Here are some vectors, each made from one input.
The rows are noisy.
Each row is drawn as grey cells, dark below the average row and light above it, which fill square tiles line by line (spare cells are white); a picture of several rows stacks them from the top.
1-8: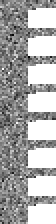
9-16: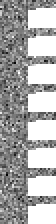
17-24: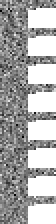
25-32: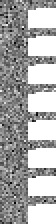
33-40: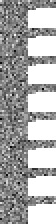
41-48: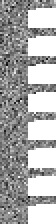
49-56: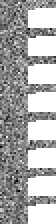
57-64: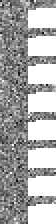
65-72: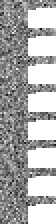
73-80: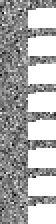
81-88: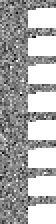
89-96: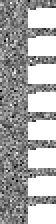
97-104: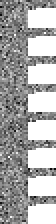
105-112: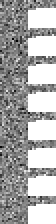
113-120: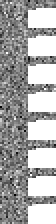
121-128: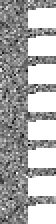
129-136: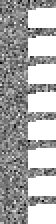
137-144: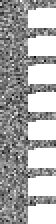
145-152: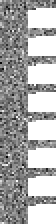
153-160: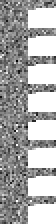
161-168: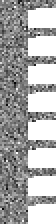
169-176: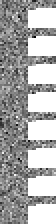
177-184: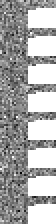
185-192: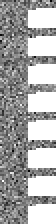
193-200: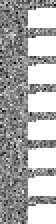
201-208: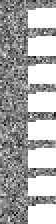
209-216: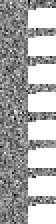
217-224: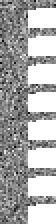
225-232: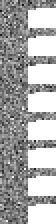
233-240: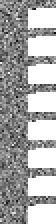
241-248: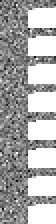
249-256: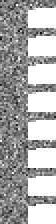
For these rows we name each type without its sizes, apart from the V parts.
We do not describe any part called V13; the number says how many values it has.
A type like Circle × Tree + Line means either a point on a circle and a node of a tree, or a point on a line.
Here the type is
Label × (Label + Tree) × V13.
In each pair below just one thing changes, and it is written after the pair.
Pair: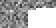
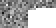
the node of the tree
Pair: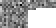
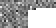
the label
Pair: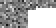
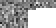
the value of V13
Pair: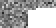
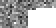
the label
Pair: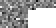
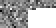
the value of V13
